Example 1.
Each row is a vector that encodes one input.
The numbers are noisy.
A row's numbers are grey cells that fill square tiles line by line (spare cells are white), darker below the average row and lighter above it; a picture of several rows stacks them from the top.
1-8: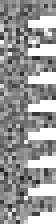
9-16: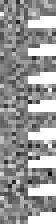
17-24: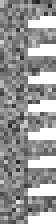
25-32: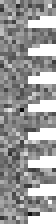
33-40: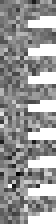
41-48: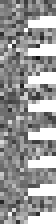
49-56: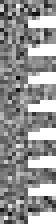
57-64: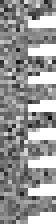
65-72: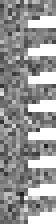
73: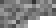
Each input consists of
a node of a 13-node tree.
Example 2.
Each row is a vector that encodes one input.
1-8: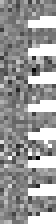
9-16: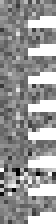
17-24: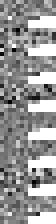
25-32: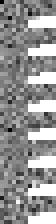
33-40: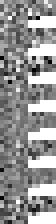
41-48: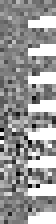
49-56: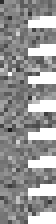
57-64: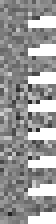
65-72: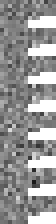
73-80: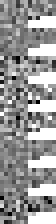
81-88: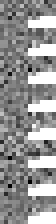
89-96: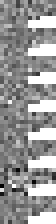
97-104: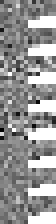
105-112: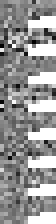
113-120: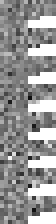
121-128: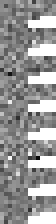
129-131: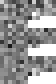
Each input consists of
either a fixed value, or three true/false values.
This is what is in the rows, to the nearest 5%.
About 5% of them hold a fixed value. The rest hold three true/false values.
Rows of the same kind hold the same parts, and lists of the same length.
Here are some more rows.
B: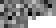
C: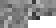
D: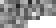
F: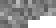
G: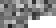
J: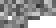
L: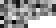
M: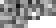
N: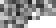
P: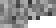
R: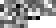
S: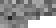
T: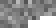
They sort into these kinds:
B, C, D, F, G, J, M, N, P, R, S, T
L

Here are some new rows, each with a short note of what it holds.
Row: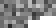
three true/false values
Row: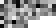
a fixed value
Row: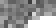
three true/false values
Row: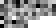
a fixed value
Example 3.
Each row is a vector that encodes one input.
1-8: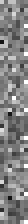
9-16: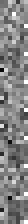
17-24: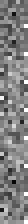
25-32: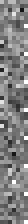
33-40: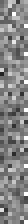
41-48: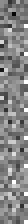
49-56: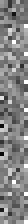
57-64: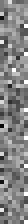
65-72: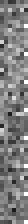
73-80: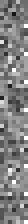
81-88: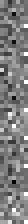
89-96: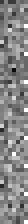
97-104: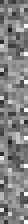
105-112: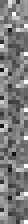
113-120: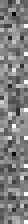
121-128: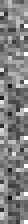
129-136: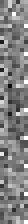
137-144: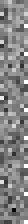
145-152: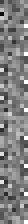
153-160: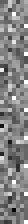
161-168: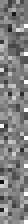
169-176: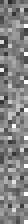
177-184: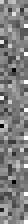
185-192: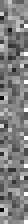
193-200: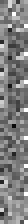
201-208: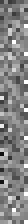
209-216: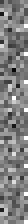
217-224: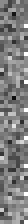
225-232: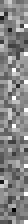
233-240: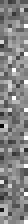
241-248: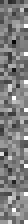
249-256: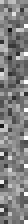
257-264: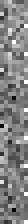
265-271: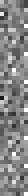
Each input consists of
three true/false values.
